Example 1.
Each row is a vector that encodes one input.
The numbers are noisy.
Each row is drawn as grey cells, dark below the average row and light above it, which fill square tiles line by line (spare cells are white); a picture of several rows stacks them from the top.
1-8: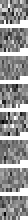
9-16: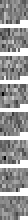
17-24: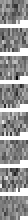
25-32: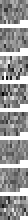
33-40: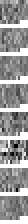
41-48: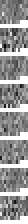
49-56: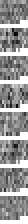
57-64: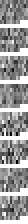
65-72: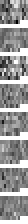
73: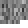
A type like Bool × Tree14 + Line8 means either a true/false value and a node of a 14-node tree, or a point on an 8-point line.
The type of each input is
Circle6 × Line8 × Line8.
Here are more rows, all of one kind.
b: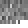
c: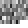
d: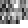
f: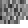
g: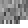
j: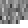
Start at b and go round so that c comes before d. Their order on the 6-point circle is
b, f, j, c, d, g.
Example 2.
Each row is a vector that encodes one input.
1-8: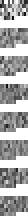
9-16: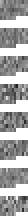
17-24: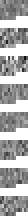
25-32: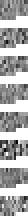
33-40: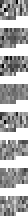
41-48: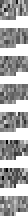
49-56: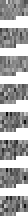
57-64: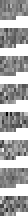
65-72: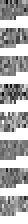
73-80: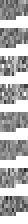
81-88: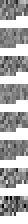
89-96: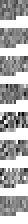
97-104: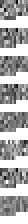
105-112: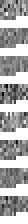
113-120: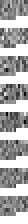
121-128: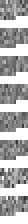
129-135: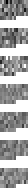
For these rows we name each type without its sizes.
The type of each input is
Bool × Bool × Bool + Circle.
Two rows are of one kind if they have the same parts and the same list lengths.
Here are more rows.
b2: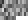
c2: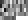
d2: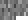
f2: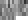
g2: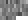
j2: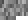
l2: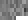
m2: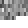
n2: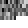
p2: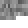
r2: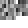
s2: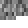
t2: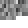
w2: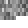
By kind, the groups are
b2, g2, j2, l2, m2, s2, w2
c2, d2, f2, n2, p2, r2, t2

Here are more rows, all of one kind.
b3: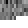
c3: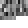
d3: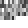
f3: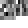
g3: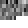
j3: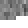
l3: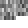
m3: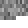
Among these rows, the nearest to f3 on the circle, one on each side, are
d3 and j3.
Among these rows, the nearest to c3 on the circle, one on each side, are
d3 and l3.
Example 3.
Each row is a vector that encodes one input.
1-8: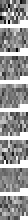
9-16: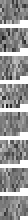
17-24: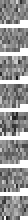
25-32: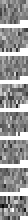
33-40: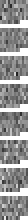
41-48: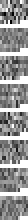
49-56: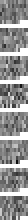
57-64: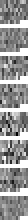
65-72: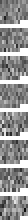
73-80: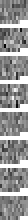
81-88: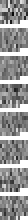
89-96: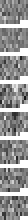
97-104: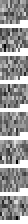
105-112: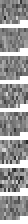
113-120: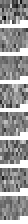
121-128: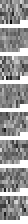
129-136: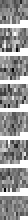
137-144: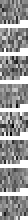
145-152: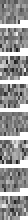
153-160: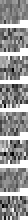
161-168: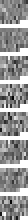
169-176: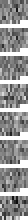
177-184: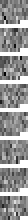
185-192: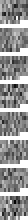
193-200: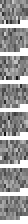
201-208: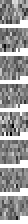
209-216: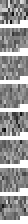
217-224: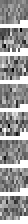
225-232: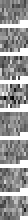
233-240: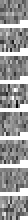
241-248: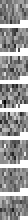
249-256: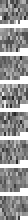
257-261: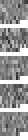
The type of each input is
(Circle6 + Unit) × Line12.
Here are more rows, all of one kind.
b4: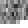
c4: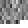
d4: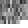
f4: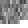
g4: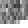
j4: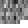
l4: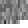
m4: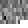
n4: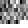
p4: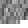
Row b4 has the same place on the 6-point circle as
g4, l4 and p4.
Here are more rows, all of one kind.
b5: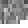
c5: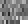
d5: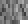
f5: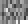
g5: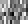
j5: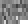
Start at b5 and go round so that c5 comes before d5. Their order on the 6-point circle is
b5, j5, c5, g5, d5, f5.
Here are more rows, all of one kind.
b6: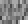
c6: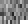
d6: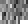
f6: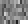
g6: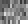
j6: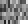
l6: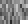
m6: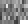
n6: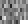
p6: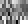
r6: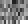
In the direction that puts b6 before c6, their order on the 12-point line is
m6, r6, j6, n6, b6, d6, c6, g6, l6, f6, p6.
